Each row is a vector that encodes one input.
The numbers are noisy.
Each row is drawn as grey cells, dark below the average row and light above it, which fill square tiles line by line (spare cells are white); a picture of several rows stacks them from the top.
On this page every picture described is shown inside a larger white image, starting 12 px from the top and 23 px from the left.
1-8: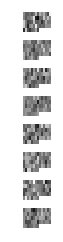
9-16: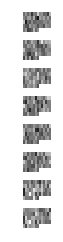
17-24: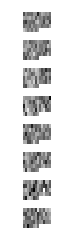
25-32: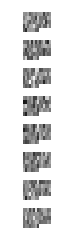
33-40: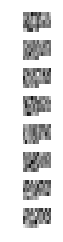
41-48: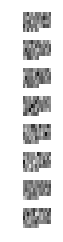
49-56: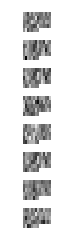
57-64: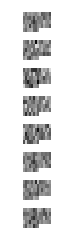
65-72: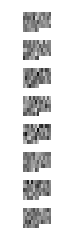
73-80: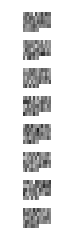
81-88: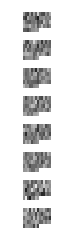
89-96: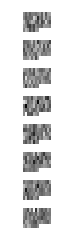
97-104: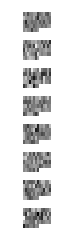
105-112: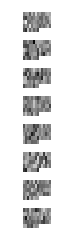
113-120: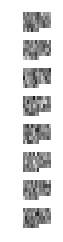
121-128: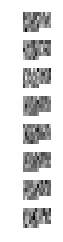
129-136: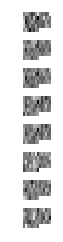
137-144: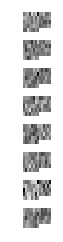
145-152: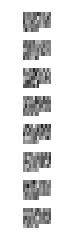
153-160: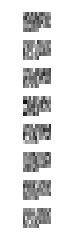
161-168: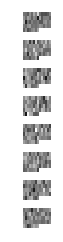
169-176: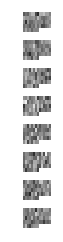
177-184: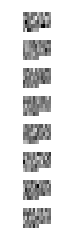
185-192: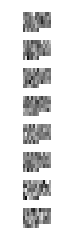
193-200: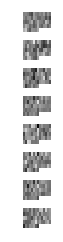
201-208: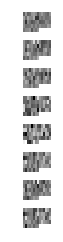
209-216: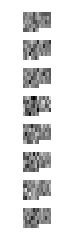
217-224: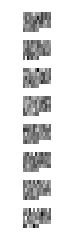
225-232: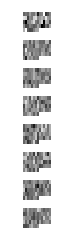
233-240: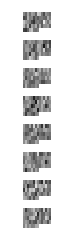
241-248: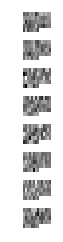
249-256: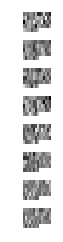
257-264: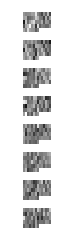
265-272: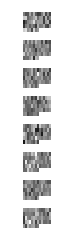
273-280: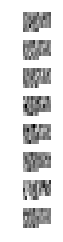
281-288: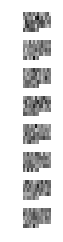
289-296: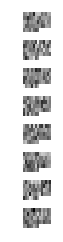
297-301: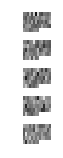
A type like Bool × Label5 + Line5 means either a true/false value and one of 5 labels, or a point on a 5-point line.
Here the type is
(Bool × Line5 + Label7) × Line7.
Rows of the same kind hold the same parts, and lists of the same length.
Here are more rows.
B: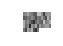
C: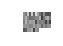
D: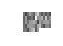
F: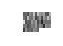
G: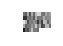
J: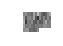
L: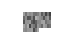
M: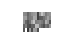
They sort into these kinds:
B, C, D, G, L
F, J, M

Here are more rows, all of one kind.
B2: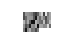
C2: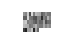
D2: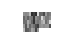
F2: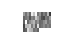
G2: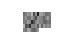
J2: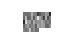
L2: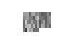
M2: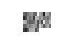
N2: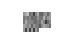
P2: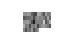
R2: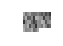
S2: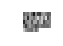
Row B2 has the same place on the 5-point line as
D2 and M2.
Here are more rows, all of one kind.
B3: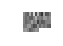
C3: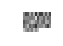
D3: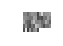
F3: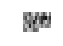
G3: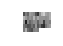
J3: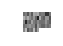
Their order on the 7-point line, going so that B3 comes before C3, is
F3, B3, C3, J3, D3, G3.
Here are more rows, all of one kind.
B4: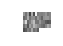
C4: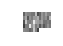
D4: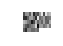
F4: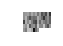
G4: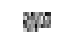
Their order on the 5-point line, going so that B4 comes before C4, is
G4, D4, F4, B4, C4.
